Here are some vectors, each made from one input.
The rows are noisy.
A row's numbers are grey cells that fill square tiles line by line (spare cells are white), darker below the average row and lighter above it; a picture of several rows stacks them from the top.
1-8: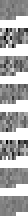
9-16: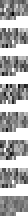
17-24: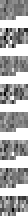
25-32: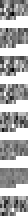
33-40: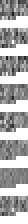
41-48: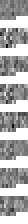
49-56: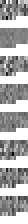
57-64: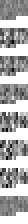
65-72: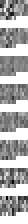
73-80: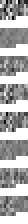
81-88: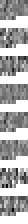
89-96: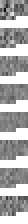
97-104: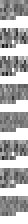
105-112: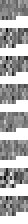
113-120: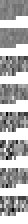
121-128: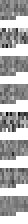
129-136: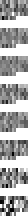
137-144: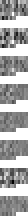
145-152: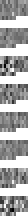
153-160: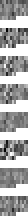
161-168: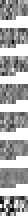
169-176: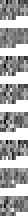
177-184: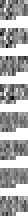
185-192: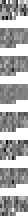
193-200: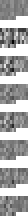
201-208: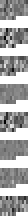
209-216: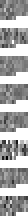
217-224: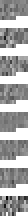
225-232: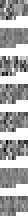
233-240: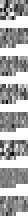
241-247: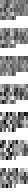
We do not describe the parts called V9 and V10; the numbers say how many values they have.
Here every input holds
a point on a 5-point line, a point on a 7-point line, a node of an 8-node tree, a true/false value, two values of V9 and a value of V10.
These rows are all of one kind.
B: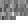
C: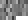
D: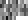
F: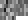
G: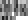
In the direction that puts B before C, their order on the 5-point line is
D, B, F, G, C.
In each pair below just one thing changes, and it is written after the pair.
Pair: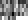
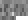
the place on the 5-point line
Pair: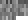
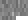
the node of the tree
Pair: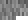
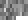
the value of V10
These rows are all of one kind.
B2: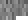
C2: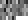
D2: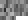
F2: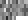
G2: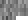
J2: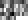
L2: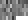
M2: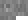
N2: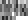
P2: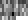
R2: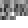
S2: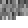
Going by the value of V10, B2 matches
C2, D2, G2 and M2.
